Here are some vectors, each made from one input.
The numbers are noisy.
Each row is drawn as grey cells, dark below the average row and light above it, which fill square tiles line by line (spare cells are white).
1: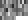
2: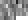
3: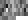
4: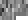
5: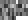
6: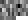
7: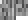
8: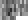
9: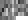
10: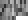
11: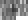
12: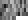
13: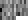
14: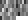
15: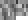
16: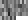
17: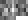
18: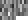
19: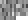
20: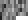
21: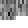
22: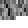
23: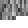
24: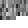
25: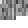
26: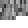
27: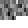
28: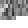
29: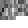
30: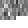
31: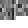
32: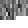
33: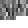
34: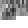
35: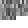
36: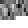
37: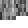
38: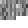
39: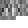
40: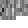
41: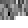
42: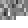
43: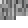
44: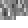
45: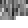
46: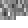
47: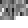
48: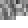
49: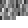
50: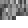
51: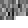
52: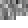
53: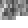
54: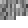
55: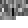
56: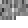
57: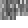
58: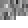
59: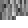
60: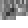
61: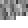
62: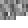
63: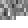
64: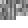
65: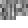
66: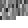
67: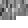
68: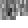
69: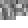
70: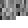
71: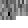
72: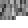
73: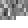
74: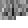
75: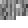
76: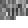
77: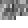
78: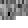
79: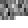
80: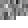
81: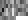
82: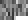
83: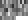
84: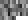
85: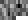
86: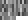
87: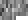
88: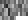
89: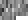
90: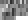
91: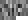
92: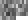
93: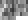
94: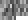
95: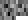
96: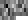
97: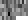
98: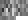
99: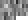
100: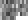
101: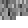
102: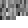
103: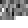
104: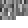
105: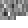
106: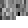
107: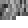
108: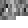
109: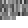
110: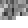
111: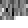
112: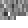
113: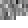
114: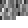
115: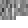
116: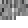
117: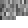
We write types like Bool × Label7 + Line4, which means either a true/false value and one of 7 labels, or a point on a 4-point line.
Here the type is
(Circle5 + Unit) × Circle8 × Line7.
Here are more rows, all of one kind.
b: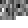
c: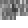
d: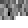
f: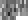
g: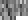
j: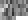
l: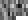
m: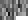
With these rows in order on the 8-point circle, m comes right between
b and l.
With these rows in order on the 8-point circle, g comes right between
d and f.
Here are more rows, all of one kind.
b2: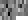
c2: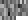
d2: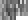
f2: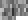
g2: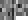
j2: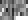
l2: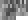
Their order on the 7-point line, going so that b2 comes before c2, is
b2, g2, j2, f2, d2, l2, c2.
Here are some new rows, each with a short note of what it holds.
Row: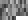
a point on an 8-point circle and a point on a 7-point line
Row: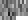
a point on a 5-point circle, a point on an 8-point circle and a point on a 7-point line
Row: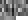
a point on a 5-point circle, a point on an 8-point circle and a point on a 7-point line
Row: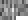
a point on an 8-point circle and a point on a 7-point line
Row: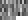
a point on an 8-point circle and a point on a 7-point line
